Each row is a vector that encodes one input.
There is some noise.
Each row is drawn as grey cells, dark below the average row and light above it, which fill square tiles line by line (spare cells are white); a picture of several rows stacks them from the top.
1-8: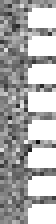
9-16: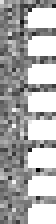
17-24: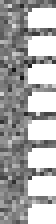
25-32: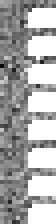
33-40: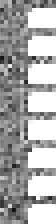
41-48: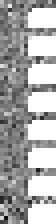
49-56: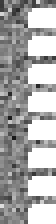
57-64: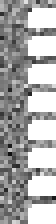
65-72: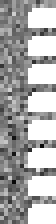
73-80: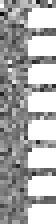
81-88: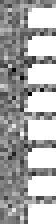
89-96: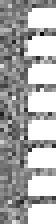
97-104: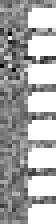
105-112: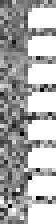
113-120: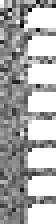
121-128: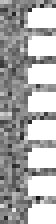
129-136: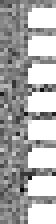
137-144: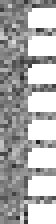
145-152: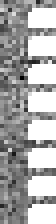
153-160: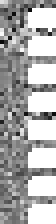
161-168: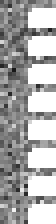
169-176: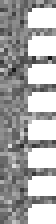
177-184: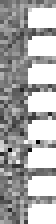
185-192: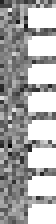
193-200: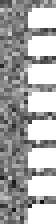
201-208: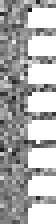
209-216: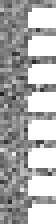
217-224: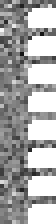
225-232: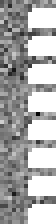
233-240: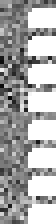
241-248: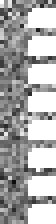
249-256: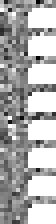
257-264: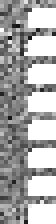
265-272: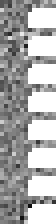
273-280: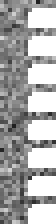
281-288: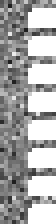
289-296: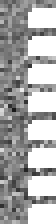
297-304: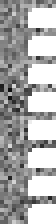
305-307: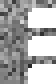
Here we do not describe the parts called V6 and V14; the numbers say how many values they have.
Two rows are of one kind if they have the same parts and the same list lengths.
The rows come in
2 kinds.
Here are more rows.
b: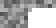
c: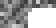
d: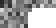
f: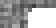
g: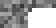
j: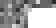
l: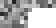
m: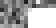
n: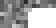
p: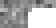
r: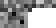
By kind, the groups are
b, d, l, p
c, f, g, j, m, n, r

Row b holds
four true/false values.
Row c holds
a point on each of two 4-point lines, a value of V6 and a value of V14.
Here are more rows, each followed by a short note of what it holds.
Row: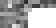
a point on each of two 4-point lines, a value of V6 and a value of V14
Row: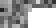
a point on each of two 4-point lines, a value of V6 and a value of V14
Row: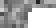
four true/false values
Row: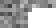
four true/false values
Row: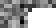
a point on each of two 4-point lines, a value of V6 and a value of V14
